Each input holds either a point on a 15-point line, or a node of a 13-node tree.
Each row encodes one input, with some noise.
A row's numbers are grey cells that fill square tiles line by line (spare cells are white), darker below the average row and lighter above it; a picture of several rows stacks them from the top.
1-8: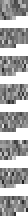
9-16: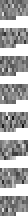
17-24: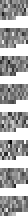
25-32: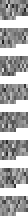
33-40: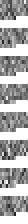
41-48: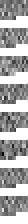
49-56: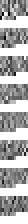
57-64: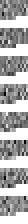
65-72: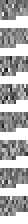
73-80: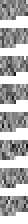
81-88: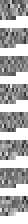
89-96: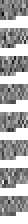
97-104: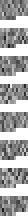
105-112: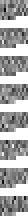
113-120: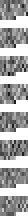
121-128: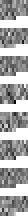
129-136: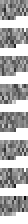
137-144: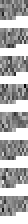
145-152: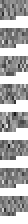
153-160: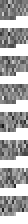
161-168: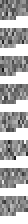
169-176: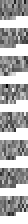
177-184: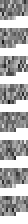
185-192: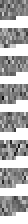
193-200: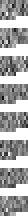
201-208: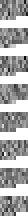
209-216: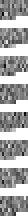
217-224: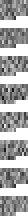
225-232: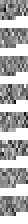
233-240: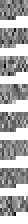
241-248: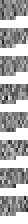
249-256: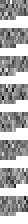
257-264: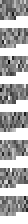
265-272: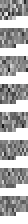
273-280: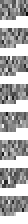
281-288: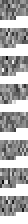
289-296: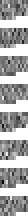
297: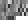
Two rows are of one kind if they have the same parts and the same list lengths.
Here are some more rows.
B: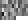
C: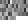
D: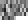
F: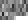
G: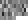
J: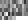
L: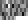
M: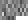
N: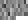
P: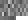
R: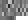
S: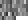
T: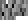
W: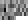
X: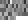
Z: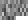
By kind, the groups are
B, C, F, G, J, L, N, T, X
D, M, P, R, S, W, Z

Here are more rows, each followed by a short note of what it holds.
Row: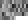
a node of a 13-node tree
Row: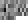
a point on a 15-point line
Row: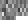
a point on a 15-point line
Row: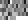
a node of a 13-node tree
